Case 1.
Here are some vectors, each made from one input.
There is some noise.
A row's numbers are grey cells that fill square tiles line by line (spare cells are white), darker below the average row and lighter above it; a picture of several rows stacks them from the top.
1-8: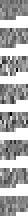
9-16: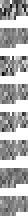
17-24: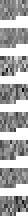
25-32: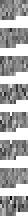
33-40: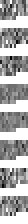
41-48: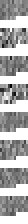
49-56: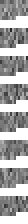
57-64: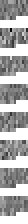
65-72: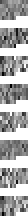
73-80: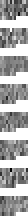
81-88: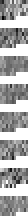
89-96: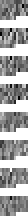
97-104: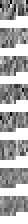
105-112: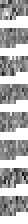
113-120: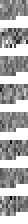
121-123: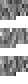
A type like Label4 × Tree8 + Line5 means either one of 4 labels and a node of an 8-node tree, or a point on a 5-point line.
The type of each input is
List2(Line8).
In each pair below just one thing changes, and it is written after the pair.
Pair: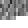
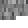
the place on the 8-point line in item 1 of the list
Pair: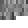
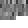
the place on the 8-point line in item 2 of the list
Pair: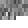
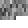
the place on the 8-point line in item 2 of the list
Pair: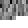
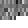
the place on the 8-point line in item 2 of the list
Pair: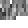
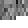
the place on the 8-point line in item 1 of the list
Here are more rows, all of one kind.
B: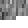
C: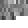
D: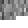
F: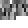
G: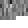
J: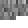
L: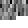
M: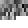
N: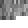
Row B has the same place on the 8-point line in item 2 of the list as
C, G and N.
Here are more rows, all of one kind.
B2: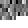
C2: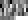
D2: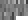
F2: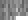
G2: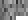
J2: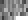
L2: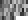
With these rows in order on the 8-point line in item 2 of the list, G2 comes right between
B2 and D2.
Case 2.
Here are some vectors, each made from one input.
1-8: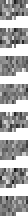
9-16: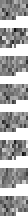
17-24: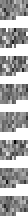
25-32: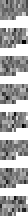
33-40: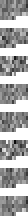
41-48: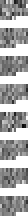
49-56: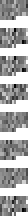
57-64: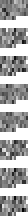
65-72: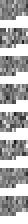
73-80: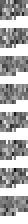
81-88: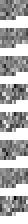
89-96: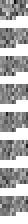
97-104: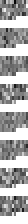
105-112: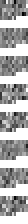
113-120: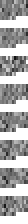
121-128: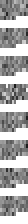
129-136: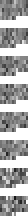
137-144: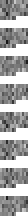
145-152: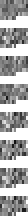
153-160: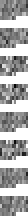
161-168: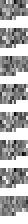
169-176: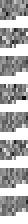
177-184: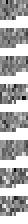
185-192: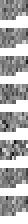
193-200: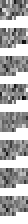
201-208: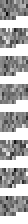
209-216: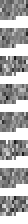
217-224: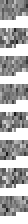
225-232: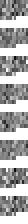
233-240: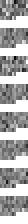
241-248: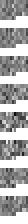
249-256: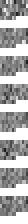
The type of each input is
Bool × Bool × Bool × Bool × Label6.
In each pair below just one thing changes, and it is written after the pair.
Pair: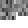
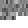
one of the four true/false values
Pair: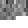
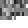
one of the four true/false values
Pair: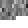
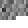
the label
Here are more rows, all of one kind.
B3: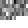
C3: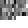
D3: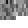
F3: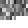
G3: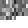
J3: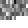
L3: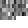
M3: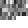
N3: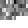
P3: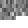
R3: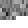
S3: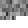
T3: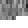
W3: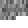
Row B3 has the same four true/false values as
F3, J3 and N3.
